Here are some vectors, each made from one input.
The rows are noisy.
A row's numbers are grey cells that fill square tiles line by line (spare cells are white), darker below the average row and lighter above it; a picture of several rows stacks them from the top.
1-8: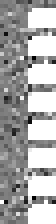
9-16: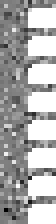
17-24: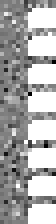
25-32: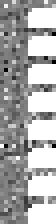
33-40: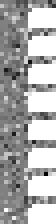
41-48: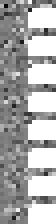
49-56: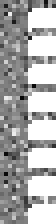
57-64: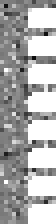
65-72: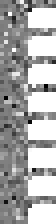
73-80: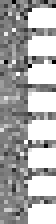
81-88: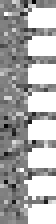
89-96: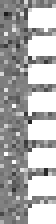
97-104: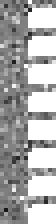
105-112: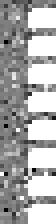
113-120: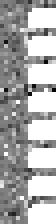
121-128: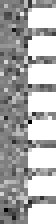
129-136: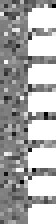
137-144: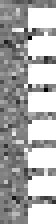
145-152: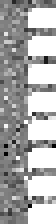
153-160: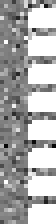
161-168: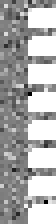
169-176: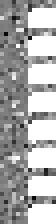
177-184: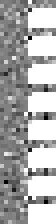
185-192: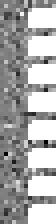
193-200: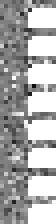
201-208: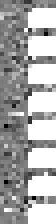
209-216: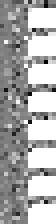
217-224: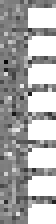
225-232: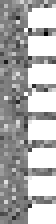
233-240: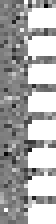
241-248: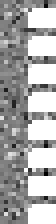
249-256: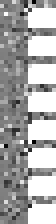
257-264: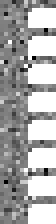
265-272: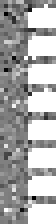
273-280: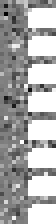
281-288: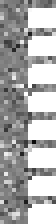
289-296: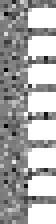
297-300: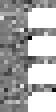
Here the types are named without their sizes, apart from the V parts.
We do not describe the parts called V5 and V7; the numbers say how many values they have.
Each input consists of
a true/false value, a value of V5 and a value of V7, together with either a point on a circle, or a fixed value.
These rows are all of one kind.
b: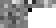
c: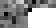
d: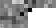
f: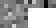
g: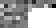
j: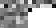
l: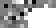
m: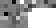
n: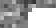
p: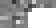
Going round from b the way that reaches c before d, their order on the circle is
b, l, n, c, d, f, g, j, m, p.
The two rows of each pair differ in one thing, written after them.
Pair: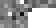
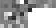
the place on the circle
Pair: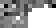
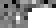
the value of V7
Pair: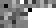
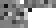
the value of V7
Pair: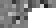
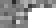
the place on the circle
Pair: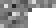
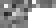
the true/false value
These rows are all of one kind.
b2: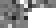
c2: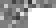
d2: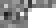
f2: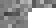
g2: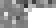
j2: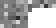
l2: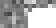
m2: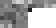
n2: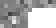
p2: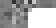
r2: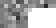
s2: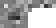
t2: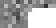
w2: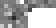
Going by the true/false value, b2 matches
c2, d2 and p2.
